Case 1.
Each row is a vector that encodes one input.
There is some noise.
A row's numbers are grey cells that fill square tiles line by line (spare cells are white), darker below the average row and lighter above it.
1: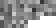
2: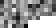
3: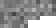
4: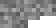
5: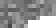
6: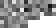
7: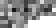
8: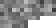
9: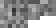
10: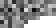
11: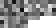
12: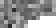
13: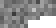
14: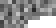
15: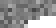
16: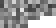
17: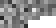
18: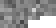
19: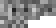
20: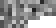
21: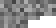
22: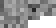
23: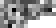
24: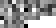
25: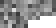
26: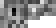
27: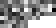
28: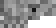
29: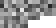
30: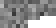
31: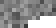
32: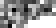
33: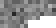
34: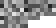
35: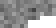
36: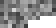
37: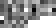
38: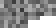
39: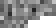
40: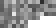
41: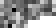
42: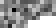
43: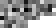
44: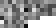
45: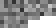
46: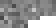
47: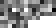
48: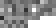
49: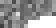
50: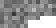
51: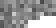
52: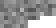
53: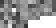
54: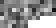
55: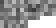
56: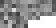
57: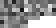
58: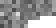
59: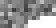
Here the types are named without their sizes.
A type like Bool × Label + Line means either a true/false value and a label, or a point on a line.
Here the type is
Line + Tree.
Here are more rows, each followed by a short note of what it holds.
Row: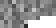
a point on a line
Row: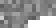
a node of a tree
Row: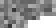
a node of a tree
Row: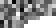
a node of a tree
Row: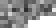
a node of a tree
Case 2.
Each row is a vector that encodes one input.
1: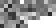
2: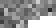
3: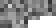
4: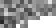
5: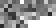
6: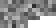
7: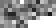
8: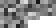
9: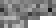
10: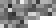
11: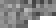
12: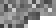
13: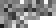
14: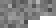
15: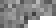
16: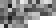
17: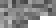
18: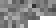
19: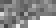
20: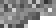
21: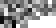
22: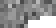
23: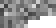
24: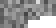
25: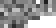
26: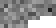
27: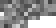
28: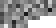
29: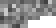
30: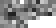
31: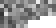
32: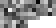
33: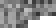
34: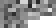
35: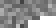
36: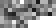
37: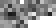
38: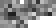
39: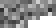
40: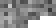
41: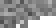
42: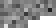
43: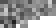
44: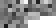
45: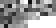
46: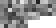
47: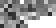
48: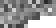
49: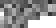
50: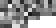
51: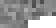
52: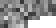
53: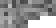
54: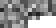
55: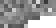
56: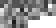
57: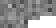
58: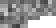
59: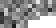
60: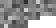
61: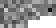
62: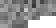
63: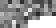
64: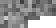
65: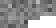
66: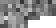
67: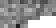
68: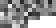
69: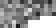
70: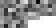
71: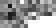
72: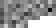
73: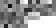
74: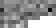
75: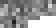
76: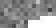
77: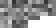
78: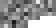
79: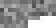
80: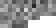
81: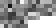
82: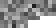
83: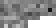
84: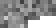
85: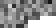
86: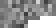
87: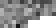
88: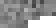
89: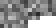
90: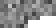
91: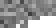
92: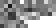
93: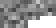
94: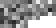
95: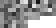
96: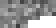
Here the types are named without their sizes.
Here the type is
Line + Tree.
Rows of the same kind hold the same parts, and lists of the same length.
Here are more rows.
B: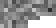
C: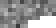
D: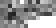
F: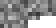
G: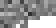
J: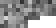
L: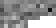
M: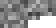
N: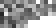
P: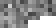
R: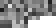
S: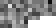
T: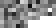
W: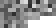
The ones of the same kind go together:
B, C, F, G, J, L, M, N, P, R, S
D, T, W

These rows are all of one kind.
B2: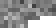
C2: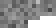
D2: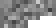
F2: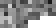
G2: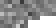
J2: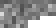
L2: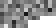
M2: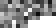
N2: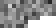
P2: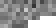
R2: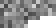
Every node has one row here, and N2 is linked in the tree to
C2 and R2.
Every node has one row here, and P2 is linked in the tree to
C2 and M2.
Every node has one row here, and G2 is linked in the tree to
C2 and J2.
